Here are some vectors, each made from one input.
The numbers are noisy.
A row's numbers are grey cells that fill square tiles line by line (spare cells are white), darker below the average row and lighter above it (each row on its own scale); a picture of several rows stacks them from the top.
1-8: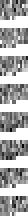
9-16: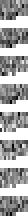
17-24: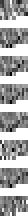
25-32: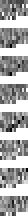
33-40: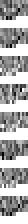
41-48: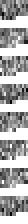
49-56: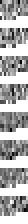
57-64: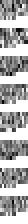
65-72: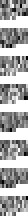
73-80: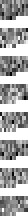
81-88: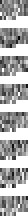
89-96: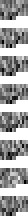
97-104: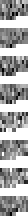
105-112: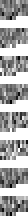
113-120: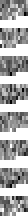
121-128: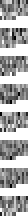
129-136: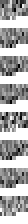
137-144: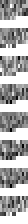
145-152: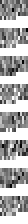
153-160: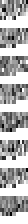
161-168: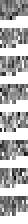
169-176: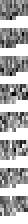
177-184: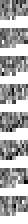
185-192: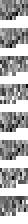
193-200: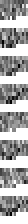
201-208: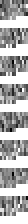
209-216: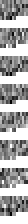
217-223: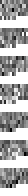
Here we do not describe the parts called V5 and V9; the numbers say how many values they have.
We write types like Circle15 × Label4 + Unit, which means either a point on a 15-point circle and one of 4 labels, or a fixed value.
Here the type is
Bool × Circle8 + V5 × V9.
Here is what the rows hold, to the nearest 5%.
About 60% of them hold a point on an 8-point circle and a true/false value. The rest hold a value of V5 and a value of V9.
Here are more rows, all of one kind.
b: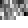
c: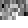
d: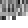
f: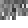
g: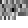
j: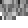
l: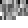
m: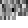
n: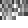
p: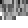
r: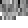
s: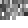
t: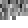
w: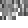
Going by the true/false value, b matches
c, f, s and t.
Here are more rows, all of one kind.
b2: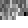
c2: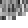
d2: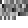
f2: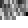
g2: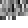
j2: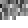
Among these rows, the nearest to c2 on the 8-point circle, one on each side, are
g2 and j2.
